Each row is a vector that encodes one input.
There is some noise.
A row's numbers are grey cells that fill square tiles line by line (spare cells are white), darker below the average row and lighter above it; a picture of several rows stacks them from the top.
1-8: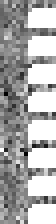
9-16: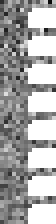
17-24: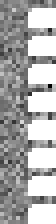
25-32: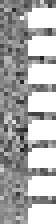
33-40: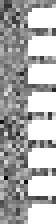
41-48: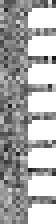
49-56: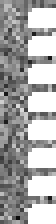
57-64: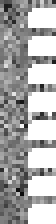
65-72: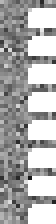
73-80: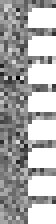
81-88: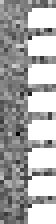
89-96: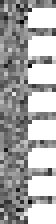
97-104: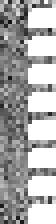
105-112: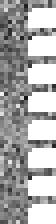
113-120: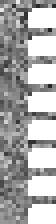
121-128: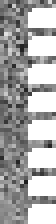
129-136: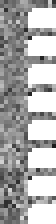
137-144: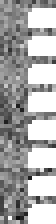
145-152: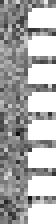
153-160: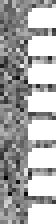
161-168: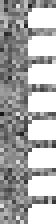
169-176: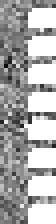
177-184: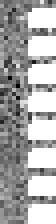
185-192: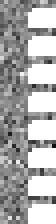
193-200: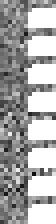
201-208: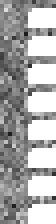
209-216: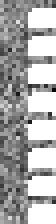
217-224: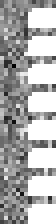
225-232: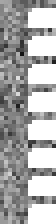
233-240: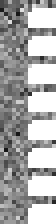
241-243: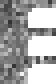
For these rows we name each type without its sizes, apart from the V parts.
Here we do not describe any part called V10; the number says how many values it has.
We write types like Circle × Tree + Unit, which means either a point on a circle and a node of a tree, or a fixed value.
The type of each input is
(Line + V10) × (Tree + Unit).
